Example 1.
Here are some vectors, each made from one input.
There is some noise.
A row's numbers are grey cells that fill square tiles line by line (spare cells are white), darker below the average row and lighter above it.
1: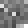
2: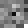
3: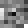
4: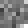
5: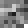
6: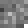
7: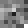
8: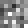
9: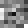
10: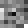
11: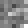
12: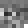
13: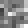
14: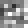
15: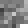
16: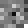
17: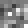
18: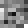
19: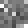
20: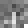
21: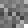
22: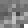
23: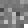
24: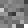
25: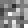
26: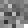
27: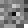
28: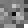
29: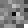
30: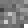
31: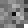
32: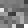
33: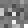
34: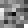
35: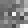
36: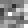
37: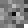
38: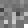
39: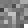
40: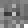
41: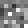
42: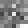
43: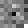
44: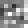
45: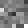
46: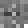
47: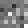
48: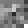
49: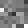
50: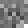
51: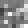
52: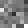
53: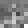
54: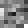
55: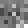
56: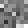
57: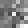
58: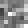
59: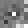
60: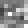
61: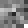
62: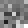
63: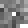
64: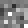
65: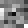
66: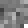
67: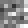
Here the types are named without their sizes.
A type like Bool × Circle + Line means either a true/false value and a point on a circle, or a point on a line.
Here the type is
(Circle + Unit) × Label.
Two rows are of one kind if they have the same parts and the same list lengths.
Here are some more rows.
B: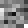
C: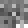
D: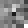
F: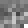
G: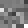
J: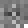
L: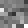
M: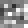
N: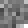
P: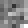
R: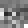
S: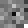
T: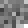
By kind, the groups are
B, D, G, L, S
C, F, J, M, N, P, R, T

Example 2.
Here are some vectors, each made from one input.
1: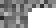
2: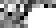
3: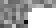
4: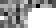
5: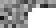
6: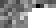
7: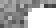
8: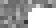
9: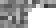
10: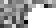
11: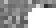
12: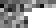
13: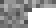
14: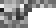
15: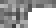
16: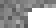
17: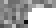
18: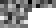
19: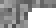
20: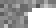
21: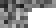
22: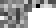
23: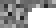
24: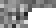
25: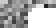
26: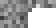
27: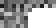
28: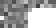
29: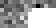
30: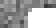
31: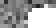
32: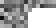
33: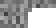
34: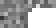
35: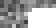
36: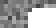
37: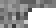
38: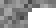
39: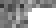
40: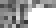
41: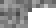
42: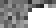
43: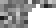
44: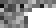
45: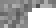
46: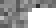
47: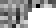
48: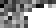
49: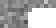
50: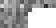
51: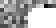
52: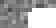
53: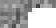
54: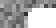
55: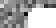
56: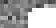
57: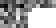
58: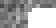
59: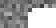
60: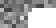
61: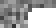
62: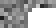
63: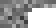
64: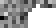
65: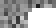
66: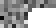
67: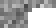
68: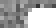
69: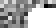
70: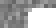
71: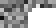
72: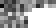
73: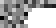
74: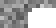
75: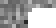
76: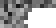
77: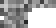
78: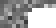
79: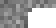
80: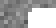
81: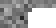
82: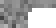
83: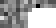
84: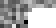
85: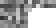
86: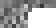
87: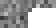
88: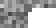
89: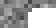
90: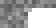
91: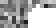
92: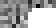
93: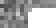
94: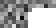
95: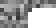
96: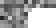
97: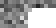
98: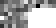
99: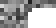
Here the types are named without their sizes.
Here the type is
List(Line).
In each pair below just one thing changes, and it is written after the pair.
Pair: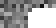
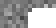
the place on the line in item 2 of the list
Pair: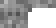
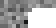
the place on the line in item 1 of the list
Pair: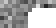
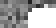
the place on the line in item 1 of the list
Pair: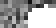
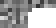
the place on the line in item 1 of the list
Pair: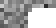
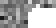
the place on the line in item 2 of the list
